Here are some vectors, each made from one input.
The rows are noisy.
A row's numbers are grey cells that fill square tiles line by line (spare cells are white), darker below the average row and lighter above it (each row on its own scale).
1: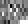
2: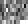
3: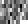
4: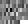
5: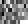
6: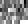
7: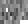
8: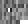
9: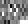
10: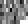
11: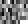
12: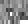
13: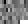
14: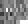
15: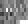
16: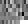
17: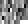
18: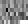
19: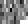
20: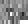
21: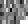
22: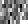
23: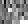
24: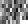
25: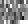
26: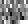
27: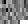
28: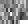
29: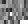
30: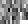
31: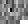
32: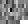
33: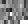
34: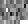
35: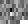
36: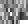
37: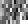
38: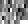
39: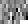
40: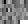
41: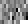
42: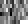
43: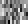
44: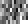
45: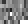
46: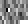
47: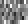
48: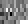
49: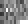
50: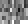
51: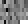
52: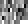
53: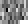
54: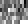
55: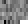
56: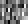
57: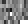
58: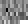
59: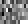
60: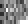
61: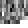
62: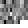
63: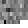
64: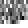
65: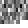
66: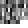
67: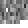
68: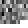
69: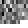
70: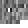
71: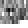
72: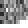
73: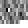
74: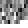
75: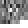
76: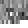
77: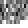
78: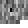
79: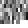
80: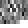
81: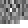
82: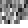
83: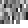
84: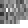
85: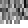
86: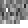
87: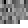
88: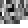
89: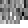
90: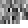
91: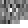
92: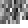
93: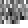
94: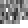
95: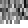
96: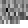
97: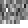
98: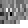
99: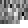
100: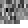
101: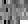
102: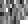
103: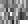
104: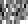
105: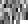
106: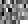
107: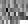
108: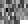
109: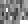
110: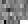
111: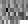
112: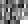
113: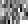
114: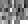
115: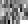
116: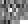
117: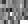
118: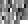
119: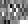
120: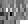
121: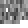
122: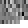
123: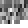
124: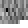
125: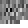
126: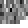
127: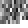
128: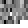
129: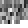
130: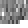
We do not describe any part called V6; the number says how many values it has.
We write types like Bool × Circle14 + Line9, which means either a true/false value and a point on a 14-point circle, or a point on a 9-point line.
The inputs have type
(Bool × Bool × Bool + Line4) × V6.
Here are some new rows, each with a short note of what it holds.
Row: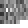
a point on a 4-point line and a value of V6
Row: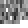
a point on a 4-point line and a value of V6
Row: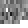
a point on a 4-point line and a value of V6
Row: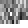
three true/false values and a value of V6
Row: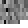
three true/false values and a value of V6
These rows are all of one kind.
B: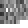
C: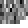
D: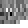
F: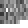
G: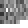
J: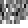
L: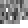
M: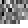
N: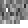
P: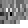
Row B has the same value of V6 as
D, F, G and P.
